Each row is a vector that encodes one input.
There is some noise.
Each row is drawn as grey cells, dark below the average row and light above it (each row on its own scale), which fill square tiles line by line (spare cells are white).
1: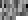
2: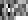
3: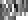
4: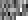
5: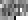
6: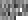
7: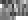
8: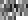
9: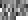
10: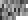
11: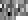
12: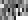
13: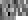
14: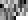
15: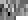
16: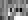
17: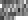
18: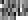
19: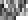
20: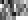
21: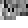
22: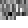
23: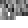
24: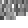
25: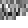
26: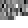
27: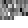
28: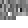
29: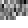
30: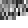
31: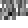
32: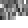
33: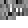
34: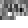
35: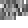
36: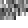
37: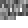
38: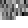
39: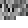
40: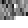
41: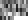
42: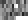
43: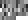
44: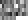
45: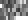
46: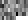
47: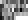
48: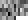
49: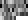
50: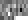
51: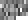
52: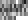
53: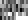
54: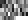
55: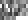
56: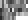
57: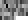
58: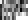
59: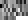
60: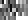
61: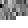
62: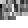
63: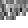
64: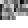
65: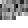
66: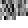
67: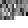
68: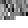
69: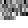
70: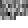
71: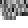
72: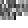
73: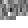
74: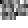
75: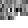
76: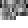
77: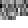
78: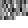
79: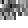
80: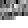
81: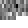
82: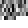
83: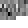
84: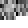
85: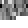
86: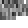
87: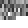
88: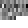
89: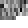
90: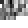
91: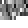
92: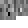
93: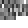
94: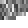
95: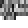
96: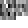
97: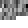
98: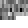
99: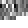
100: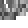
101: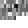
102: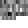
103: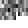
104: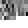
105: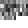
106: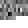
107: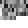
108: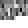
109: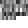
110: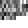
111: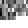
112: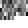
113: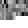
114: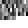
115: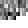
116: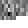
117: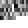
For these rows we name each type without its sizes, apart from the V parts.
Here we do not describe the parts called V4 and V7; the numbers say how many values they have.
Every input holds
a true/false value, together with either a label and a value of V4, or a value of V7.
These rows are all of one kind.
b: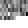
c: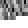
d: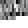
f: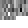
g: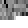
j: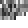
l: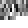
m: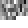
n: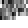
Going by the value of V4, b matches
l and m.
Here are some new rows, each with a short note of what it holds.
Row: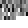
a true/false value and a value of V7
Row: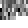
a label, a true/false value and a value of V4
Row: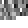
a label, a true/false value and a value of V4
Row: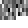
a true/false value and a value of V7
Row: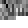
a label, a true/false value and a value of V4
